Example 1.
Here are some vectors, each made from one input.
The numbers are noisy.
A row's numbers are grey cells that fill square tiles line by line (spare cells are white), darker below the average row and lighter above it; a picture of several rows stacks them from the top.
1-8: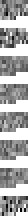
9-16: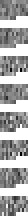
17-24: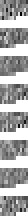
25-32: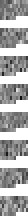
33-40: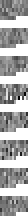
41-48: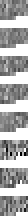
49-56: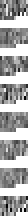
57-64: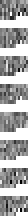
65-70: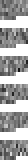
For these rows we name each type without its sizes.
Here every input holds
either a point on a circle, or a node of a tree.
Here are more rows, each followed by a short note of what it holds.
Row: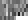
a node of a tree
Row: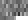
a node of a tree
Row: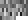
a node of a tree
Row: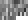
a node of a tree
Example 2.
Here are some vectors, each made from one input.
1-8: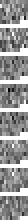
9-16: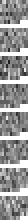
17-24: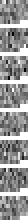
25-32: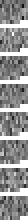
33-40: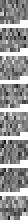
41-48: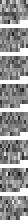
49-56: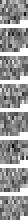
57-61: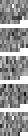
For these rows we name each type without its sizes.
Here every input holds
either a point on each of two lines, or a node of a tree.
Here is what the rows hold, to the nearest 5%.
About 45% of them hold a point on each of two lines. The rest hold a node of a tree.
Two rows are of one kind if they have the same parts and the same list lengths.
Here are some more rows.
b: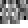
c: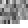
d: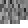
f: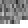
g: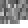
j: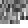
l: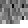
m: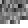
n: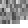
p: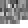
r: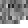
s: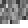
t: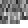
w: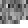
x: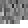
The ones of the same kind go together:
b, d, f, g, j, l, m, p, r, s, t, w, x
c, n

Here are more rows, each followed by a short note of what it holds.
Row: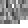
a point on each of two lines
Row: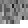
a node of a tree
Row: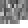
a node of a tree
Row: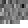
a node of a tree
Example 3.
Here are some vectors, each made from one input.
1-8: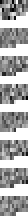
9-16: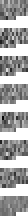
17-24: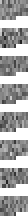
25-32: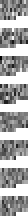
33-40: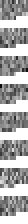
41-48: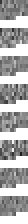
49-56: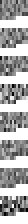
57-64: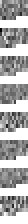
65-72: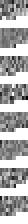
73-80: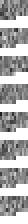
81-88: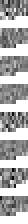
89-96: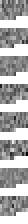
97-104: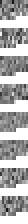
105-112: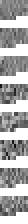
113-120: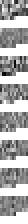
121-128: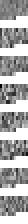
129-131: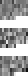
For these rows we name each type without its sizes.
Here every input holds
a list of points on a line.
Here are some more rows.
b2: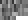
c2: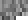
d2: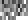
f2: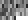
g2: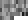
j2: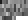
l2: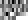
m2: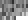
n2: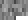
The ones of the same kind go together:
b2, g2, j2
c2, f2, l2, m2, n2
d2

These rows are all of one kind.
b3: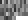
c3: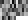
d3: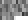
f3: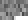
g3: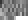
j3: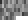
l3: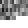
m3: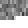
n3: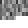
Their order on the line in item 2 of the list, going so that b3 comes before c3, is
b3, m3, c3, d3, n3, f3, g3, l3, j3.
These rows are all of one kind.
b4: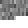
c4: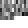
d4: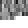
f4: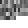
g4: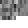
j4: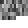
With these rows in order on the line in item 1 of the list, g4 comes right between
b4 and c4.
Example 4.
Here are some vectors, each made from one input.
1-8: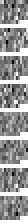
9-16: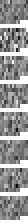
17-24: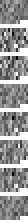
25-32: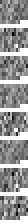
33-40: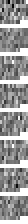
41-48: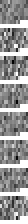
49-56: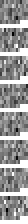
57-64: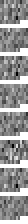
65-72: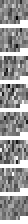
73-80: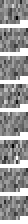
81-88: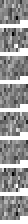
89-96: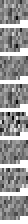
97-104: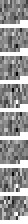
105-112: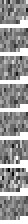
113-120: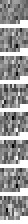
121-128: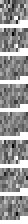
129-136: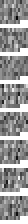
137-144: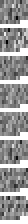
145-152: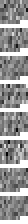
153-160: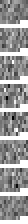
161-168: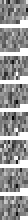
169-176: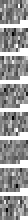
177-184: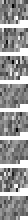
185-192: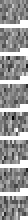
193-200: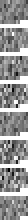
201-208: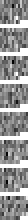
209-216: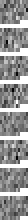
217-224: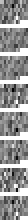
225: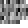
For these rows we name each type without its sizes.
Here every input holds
a point on a circle and a true/false value.
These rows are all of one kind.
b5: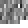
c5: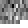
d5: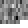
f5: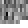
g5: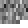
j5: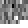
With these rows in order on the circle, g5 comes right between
c5 and d5.
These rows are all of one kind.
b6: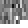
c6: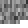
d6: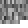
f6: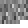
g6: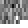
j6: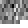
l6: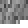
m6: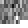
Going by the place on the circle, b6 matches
g6 and m6.
